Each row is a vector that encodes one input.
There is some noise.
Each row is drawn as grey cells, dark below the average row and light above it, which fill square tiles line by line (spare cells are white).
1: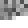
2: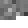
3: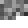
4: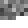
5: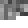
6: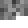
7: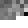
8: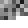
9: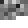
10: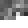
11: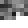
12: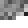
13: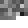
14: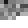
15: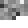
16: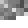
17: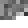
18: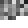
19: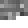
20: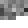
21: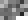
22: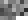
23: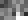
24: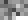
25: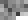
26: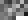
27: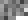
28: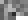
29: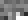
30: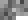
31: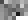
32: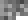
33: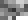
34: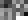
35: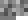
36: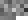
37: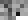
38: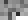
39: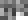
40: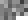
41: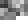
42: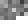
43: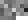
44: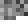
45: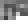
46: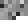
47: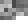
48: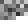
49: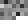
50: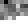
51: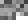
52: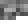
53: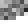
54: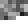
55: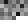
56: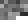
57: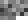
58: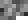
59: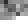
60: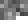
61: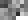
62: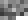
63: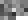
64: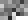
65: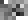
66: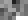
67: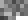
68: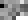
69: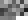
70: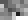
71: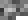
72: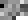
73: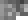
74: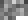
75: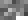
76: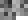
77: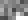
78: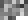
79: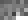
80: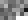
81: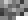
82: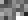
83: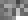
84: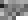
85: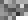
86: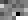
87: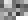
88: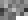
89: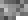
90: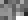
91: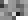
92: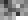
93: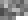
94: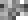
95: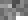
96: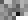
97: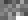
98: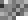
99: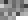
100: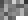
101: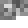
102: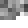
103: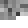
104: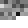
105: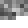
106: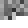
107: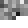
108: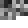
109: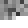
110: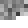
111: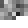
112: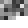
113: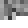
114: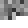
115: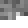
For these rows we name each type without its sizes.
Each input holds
either a node of a tree, or a list of points on a line.
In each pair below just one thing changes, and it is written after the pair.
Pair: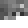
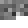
the place on the line in item 2 of the list
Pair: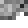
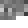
the place on the line in item 2 of the list
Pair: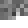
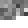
the place on the line in item 2 of the list
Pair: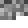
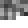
the place on the line in item 2 of the list
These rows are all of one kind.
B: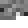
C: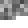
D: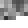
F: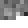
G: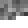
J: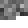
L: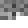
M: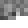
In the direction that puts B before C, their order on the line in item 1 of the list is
M, G, B, J, F, D, L, C.
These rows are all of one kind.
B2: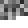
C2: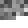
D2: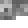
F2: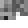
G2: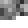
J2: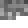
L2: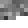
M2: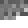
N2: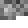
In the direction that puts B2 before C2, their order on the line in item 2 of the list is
D2, J2, M2, B2, L2, F2, G2, C2, N2.
